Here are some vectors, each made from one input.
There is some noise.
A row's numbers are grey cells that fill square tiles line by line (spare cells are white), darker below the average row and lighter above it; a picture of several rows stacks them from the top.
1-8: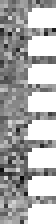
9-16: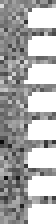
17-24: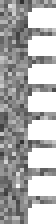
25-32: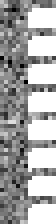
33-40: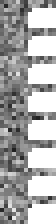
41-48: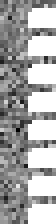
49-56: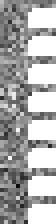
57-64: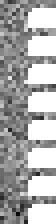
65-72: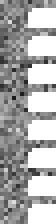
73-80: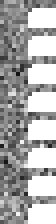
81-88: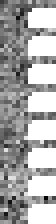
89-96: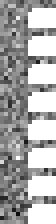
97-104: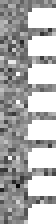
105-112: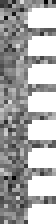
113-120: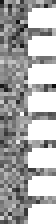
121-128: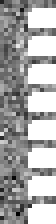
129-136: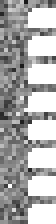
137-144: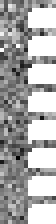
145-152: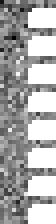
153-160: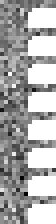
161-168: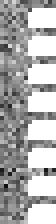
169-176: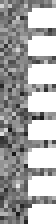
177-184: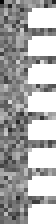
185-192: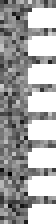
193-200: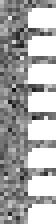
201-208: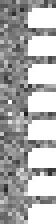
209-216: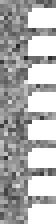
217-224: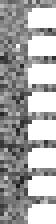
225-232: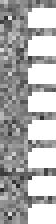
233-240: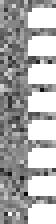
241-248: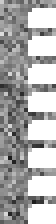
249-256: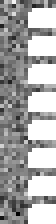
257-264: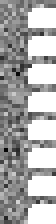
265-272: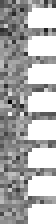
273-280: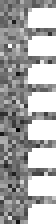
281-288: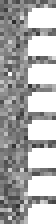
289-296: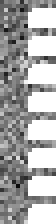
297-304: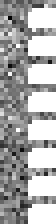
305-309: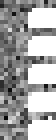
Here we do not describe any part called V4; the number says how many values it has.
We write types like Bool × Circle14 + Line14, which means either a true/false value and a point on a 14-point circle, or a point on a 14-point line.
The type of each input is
Bool × (Line7 + Line11) × V4 + Line6.
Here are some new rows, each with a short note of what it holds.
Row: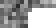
a point on a 7-point line, a true/false value and a value of V4
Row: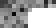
a point on a 6-point line
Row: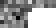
a point on a 6-point line
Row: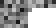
a point on a 6-point line
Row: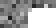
a point on an 11-point line, a true/false value and a value of V4
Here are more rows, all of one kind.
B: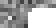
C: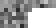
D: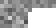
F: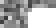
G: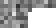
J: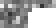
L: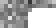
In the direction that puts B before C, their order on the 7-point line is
D, L, B, F, G, J, C.
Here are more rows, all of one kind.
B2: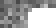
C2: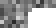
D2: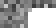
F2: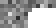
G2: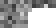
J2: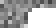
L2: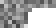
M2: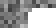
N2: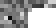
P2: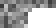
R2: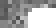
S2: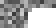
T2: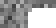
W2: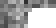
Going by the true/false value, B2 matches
F2, N2, R2 and S2.
